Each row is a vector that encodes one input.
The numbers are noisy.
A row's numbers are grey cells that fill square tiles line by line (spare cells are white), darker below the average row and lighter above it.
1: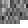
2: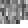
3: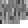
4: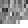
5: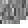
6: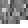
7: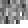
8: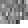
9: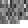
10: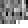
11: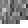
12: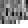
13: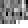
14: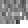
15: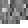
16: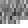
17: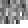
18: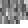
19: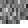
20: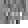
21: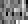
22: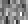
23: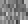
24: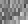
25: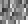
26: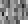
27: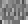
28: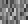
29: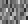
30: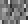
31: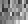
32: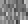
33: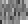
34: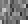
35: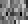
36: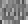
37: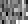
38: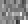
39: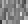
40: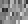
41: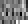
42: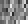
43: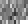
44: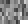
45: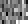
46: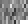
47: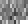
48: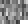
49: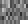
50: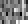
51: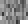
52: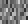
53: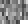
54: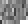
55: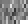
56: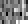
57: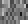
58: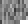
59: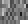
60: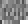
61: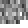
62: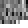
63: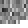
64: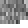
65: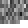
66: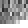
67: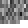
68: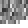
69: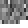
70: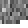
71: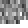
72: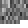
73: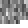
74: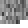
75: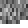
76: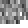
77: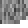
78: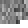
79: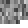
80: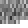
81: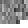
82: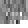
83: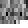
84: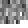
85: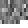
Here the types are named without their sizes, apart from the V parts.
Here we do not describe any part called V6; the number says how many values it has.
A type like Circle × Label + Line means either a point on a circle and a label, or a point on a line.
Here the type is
Line × (Line + V6).
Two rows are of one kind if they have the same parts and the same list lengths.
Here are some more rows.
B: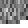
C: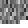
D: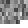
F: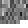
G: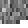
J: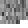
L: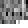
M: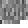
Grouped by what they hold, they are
B, C, F, G, L
D, J, M

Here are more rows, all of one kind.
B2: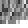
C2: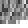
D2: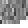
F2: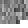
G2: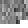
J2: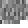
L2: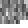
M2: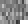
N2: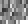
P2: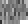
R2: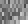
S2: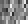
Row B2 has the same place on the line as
C2, N2 and S2.
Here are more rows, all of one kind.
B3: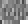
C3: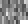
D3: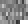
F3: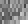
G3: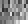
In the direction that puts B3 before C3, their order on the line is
G3, F3, B3, D3, C3.
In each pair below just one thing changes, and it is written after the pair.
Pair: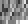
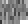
the place on the line
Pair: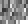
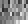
the value of V6
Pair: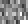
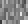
the place on the line
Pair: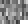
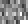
the value of V6
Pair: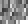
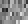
the value of V6
